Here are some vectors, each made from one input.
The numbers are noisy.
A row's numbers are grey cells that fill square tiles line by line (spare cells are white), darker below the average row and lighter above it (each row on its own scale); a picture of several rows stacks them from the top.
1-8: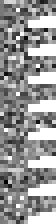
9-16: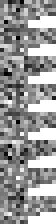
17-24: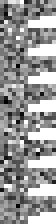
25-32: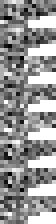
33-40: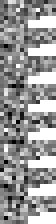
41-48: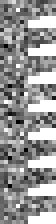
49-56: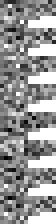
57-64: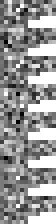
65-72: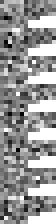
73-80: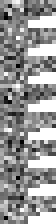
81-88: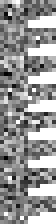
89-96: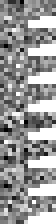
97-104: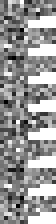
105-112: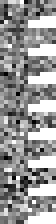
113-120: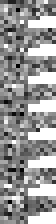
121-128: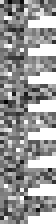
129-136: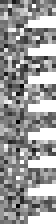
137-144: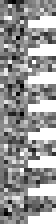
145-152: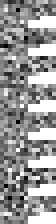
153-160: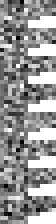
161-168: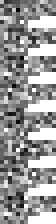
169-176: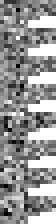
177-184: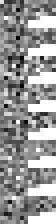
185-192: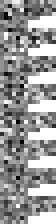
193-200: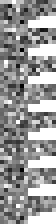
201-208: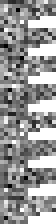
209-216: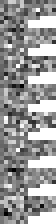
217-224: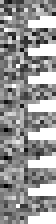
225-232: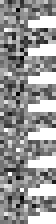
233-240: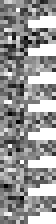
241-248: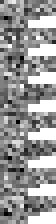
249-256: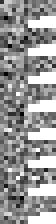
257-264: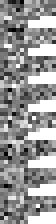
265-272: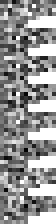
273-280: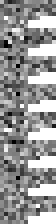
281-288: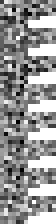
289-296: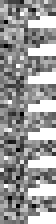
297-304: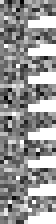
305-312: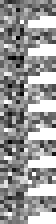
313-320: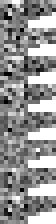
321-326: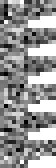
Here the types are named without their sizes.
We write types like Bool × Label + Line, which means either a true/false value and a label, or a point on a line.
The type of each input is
Bool × (Line × Line + Unit).
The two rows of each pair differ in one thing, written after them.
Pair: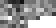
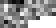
the place on one of the two lines
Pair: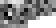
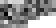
the place on one of the two lines
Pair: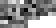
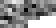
the place on one of the two lines
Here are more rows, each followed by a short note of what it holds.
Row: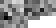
a point on each of two lines and a true/false value
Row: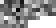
a point on each of two lines and a true/false value
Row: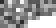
a true/false value
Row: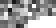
a true/false value
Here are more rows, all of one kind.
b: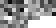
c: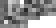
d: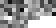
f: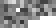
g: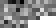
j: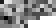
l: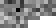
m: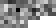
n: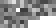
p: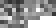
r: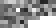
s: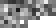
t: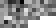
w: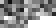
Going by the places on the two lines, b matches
d, f and n.
